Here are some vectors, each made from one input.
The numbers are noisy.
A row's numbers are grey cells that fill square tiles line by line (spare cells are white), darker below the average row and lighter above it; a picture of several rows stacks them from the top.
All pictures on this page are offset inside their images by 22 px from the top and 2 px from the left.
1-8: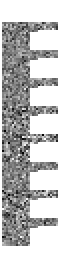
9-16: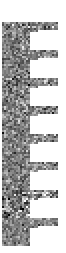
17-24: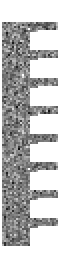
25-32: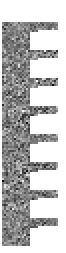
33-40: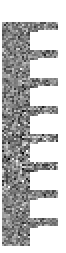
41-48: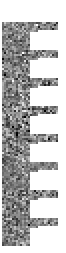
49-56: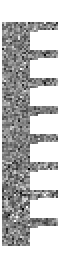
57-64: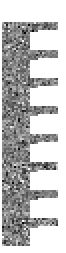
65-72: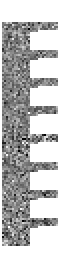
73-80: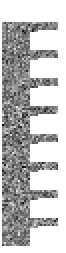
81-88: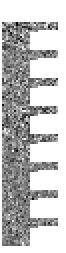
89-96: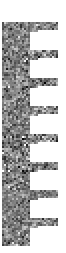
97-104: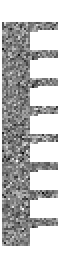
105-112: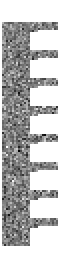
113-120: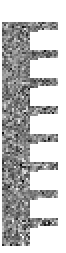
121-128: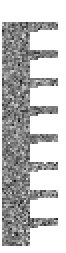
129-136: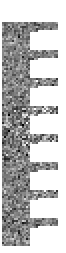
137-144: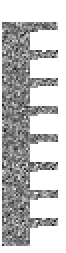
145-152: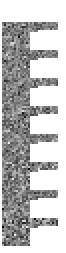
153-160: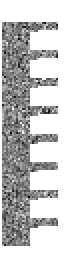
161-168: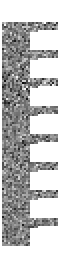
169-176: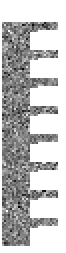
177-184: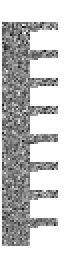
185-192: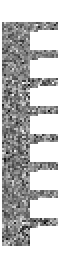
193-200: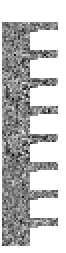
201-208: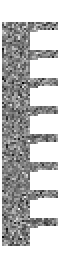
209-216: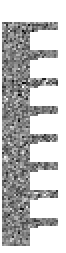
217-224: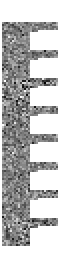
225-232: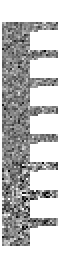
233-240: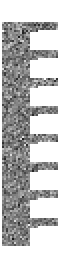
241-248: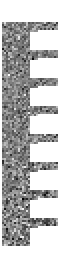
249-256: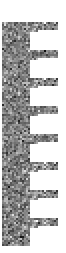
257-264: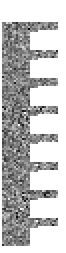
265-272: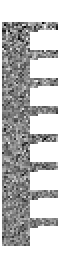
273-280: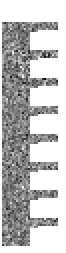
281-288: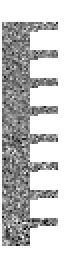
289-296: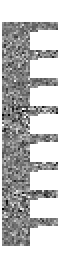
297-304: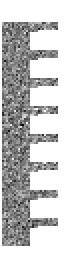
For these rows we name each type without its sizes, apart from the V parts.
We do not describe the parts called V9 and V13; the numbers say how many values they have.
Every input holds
either a label, or a point on a line, or a value of V9 and a value of V13.
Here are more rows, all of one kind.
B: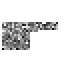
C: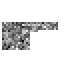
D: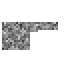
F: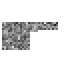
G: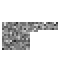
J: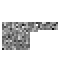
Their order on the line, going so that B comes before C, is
G, B, J, D, C, F.
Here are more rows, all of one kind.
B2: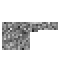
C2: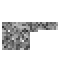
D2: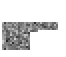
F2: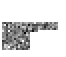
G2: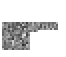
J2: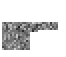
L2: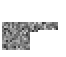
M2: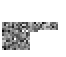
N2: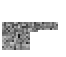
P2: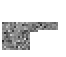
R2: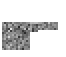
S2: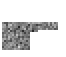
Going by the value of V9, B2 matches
M2 and R2.
